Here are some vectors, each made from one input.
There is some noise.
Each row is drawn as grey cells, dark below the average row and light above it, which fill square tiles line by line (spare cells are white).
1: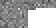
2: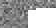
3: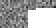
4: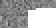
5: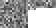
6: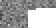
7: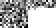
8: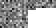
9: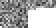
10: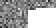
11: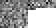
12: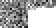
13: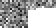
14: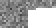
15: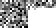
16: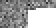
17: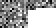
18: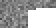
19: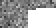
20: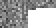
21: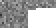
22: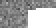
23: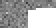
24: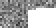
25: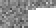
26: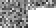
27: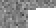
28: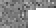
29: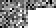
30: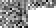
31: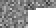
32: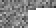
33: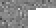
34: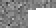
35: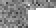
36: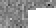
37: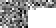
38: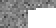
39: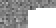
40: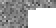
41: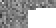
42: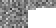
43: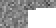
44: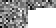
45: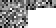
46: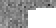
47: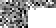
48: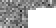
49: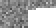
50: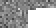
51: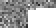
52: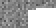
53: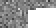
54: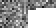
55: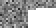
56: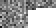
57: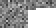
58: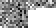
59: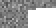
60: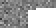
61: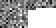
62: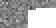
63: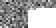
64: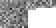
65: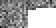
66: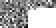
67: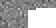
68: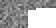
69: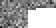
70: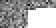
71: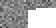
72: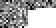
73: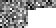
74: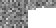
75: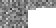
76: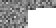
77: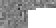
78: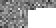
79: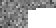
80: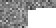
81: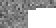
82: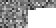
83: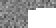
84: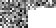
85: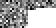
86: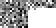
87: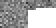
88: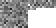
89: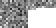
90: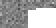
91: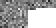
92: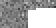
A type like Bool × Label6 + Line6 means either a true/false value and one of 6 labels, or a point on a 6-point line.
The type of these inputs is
(Bool × Bool × Bool + Label6) × Label6.
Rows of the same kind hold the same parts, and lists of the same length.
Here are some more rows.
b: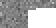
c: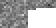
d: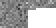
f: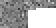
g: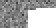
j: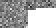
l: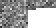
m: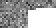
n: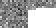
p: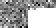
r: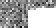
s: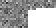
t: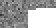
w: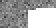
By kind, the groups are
b, d, g, j, m, n, r, w
c, f, l, p, s, t

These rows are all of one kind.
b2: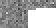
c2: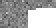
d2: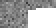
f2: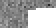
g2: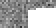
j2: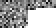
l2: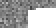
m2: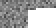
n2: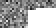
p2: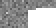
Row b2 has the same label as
j2 and m2.
